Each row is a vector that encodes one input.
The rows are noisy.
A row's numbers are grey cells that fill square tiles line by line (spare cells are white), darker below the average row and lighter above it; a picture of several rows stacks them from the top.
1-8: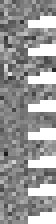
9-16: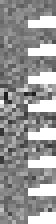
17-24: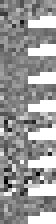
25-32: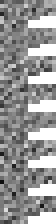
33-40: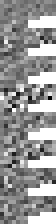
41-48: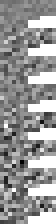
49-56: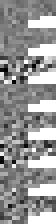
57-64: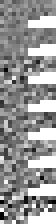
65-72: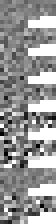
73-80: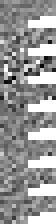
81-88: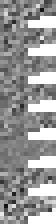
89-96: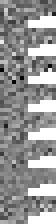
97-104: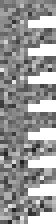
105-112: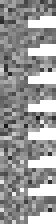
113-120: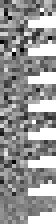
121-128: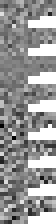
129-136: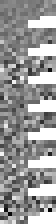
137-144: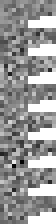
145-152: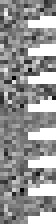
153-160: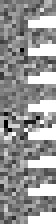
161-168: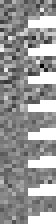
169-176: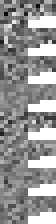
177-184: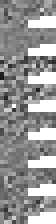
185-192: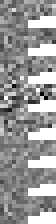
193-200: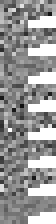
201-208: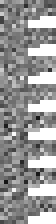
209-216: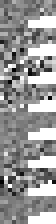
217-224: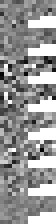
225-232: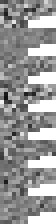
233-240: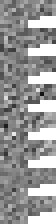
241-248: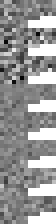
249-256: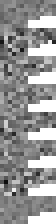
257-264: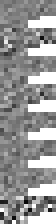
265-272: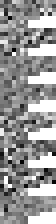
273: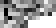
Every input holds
a true/false value, together with either a point on a 9-point line, or a point on a 15-point line.
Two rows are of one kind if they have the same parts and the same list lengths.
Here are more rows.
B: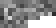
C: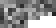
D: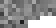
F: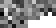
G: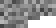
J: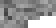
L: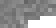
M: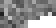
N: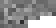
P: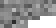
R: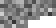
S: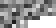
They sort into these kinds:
B, C, D, F, G, J, N
L, M, P, R, S

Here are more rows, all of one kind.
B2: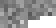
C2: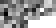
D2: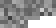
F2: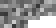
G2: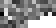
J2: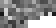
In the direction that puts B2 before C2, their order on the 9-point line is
F2, B2, C2, D2, G2, J2.
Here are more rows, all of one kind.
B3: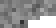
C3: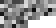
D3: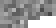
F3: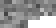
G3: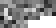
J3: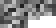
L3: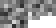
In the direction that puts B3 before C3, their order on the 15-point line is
B3, F3, J3, G3, C3, L3, D3.
